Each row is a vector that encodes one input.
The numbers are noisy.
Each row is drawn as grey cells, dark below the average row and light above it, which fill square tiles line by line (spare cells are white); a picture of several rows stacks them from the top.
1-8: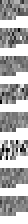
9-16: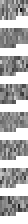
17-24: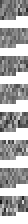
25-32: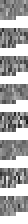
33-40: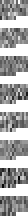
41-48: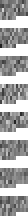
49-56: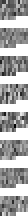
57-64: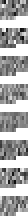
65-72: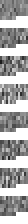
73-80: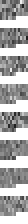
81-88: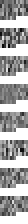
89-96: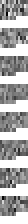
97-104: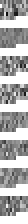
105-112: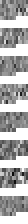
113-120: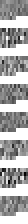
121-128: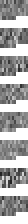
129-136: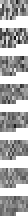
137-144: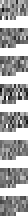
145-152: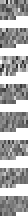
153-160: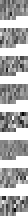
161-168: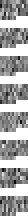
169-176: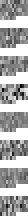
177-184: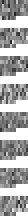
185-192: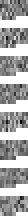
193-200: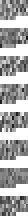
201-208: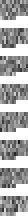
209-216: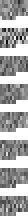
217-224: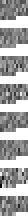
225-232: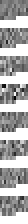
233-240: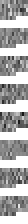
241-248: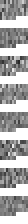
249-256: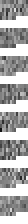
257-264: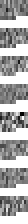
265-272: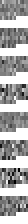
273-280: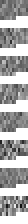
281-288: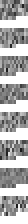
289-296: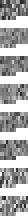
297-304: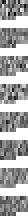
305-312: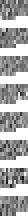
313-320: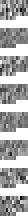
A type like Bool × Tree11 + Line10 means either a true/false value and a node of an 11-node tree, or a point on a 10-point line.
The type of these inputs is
Bool × Circle16 + Circle18.
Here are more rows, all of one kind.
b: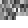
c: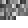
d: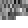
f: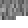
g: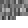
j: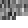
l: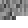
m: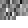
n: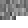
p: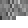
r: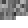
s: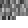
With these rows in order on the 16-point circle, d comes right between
b and c.
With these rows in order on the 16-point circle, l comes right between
g and s.
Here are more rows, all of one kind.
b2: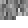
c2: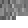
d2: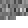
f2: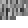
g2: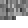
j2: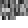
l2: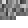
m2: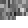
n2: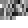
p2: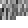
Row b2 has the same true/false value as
c2, d2, f2 and g2.
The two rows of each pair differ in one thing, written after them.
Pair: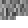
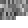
the place on the 16-point circle
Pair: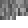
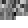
the place on the 16-point circle
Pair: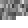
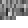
the place on the 16-point circle
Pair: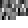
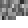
the true/false value
